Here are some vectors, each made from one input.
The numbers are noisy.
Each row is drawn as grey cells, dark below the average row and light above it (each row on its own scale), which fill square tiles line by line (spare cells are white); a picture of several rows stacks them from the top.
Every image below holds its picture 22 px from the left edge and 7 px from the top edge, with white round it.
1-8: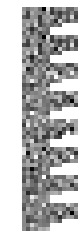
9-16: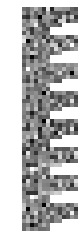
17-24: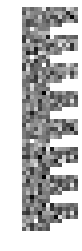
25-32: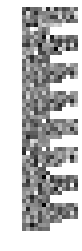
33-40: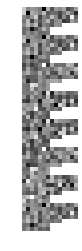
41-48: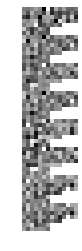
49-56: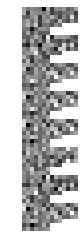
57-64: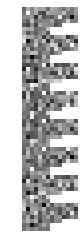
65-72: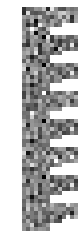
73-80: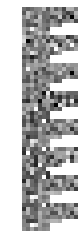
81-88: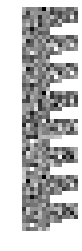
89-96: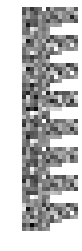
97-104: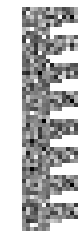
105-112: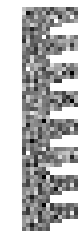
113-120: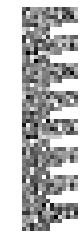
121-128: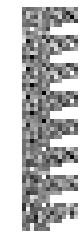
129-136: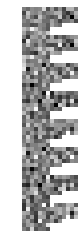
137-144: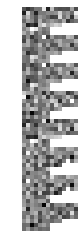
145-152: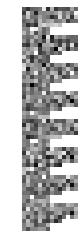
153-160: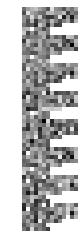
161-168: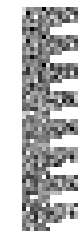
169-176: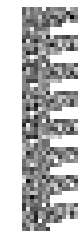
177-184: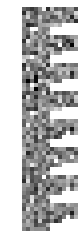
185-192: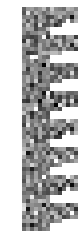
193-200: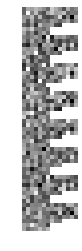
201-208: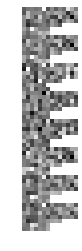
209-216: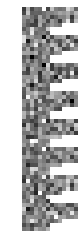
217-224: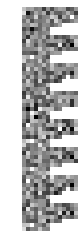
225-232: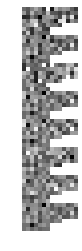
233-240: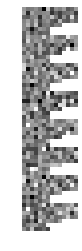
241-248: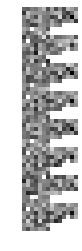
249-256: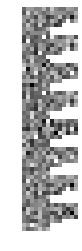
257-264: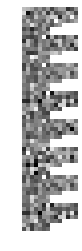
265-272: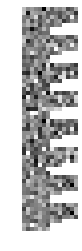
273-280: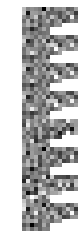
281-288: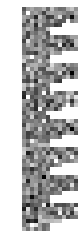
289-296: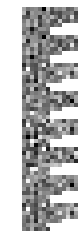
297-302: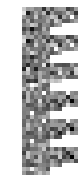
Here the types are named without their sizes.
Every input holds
either a point on a circle and a true/false value, or a point on a line.
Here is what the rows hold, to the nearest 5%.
About 60% of them hold a point on a circle and a true/false value. The rest hold a point on a line.
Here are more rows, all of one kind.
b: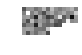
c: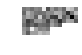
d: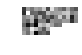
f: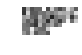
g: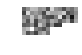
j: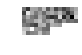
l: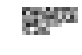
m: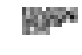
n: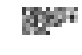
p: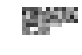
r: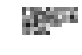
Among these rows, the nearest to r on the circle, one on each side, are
b and d.
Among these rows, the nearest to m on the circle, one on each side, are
c and f.
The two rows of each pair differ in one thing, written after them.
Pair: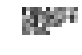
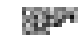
the true/false value
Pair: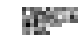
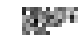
the place on the circle
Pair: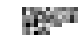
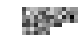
the true/false value
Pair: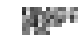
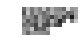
the true/false value
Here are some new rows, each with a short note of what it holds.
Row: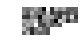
a point on a line
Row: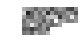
a point on a line
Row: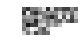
a point on a circle and a true/false value
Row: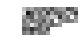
a point on a line
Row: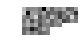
a point on a line
